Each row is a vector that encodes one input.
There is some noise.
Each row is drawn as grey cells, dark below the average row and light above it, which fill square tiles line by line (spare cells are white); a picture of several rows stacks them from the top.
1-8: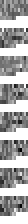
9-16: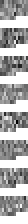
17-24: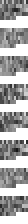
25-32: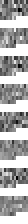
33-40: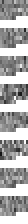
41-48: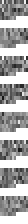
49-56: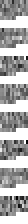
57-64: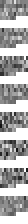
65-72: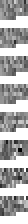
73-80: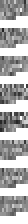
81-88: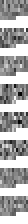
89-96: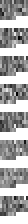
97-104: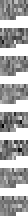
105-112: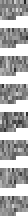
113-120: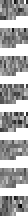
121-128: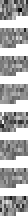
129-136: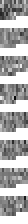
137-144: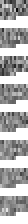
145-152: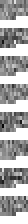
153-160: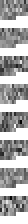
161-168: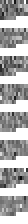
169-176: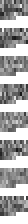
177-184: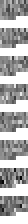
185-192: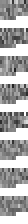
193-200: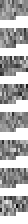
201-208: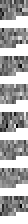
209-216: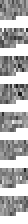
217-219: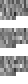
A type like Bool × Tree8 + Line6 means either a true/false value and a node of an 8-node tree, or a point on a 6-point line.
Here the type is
Bool × Line4 × (Tree8 + Unit) + List2(Circle8).
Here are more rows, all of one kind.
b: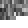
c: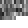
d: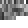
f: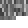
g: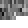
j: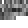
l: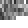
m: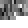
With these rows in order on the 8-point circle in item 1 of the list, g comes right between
b and m.
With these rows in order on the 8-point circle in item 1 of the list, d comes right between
f and l.
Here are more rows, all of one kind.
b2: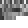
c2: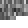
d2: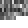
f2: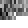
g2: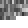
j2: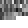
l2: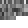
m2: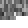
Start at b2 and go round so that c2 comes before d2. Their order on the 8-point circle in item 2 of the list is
b2, f2, c2, l2, d2, j2, m2, g2.
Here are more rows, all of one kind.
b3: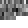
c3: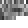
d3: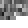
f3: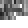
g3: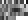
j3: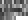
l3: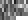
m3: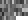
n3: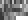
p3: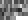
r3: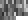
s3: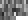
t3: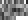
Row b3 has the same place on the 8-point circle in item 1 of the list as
r3 and s3.
